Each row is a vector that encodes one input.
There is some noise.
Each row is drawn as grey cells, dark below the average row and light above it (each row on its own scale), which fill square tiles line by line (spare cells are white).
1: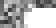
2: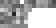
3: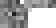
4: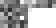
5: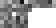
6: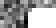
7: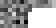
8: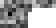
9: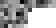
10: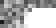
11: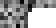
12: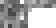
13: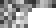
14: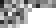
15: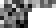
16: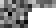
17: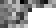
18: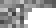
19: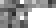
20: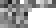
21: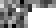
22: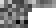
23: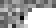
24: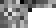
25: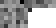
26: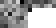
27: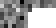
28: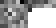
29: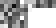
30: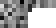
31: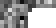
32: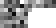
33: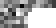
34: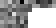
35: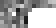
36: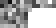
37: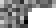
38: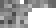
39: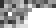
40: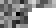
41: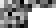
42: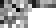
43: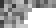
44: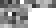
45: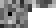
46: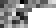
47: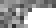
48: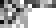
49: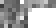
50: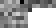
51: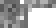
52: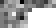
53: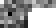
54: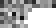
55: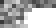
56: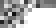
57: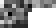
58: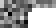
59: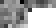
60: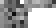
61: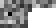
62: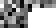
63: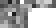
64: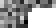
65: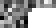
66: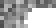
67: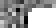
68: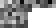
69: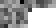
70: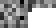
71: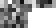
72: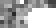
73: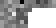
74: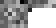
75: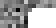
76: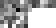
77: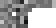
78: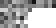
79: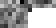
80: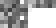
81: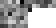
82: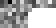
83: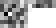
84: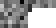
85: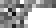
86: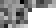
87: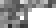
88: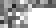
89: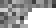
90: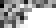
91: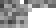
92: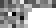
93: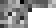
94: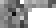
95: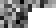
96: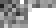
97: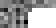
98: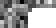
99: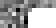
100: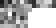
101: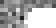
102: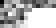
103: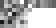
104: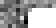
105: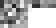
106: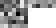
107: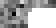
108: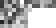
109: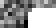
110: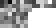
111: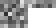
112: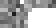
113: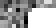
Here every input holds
a true/false value, together with either a point on a 5-point line, or a node of a 7-node tree.
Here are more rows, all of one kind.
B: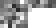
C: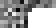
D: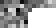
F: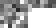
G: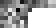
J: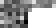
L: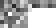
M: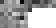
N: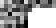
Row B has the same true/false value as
F and L.
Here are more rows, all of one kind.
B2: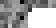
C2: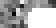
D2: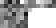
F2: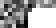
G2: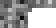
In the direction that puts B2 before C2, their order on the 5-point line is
D2, B2, G2, C2, F2.
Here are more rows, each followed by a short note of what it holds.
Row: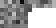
a node of a 7-node tree and a true/false value
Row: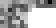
a node of a 7-node tree and a true/false value
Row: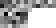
a point on a 5-point line and a true/false value
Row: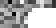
a point on a 5-point line and a true/false value
